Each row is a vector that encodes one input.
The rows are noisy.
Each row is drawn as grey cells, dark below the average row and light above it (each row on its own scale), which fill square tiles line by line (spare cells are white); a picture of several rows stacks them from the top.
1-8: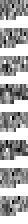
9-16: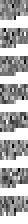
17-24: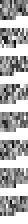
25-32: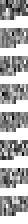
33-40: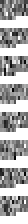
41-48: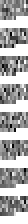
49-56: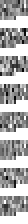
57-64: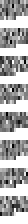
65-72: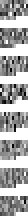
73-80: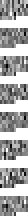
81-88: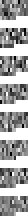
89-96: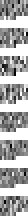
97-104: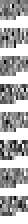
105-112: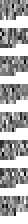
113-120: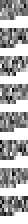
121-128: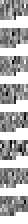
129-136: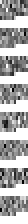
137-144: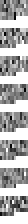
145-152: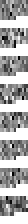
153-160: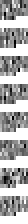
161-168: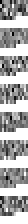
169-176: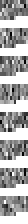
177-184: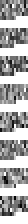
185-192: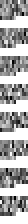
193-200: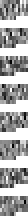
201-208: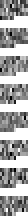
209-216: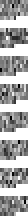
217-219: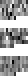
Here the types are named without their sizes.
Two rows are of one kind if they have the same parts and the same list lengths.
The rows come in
2 kinds.
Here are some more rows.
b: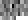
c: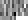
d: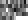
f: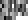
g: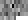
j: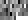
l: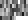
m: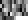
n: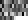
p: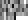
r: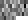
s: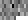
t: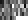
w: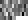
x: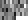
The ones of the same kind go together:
b, c, g, j, p, s, x
d, f, l, m, n, r, t, w

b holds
a point on a circle and a point on a line.
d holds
a node of a tree.
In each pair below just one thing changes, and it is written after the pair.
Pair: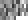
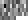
the place on the line
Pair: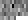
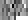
the place on the line
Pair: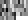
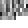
the place on the circle
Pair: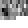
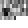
the place on the line
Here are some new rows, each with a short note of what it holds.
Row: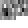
a point on a circle and a point on a line
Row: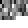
a node of a tree
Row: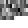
a node of a tree
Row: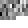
a point on a circle and a point on a line
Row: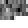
a node of a tree
